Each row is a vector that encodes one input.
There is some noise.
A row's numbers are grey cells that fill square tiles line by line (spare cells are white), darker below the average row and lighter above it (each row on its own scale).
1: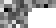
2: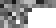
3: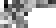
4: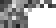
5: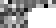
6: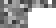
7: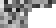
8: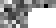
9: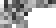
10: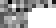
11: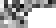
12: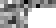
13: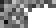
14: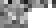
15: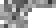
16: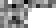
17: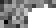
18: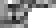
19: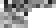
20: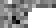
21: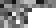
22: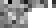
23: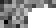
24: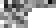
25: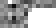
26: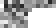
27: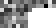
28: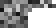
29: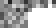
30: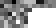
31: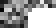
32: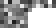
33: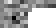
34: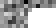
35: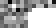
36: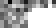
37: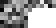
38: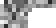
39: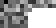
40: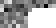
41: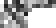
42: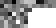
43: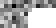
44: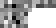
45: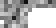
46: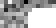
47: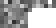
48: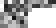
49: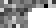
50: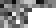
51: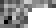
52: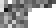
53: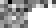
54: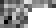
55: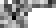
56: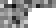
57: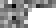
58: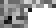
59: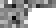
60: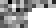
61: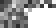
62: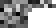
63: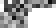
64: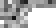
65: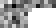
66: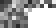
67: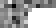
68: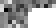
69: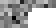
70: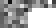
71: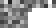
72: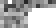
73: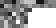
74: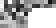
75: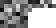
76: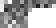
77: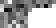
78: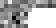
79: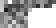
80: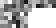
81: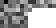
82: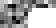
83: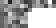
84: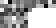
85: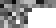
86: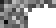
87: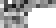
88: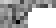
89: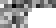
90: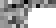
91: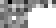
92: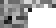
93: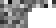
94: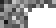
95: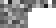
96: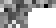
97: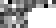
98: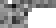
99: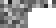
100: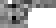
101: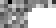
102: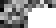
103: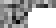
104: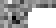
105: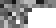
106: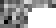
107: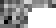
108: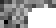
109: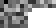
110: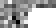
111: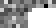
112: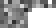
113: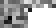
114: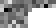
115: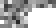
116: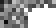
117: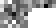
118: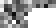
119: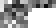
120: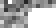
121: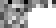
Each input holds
either a point on an 8-point line, or a list of up to two points on a 9-point line.
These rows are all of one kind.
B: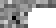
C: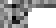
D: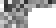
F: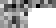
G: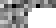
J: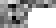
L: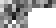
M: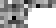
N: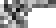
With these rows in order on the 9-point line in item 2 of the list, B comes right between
L and N.
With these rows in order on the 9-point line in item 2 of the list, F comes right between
D and G.
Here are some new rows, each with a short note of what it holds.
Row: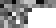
the empty list
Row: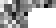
a list of two items
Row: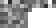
a list of one item
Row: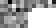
a list of one item
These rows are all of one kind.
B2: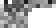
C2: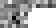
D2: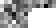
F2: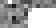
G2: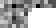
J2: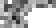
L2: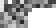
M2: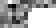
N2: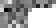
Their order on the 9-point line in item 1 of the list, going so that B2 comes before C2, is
N2, D2, L2, B2, J2, G2, C2, F2, M2.
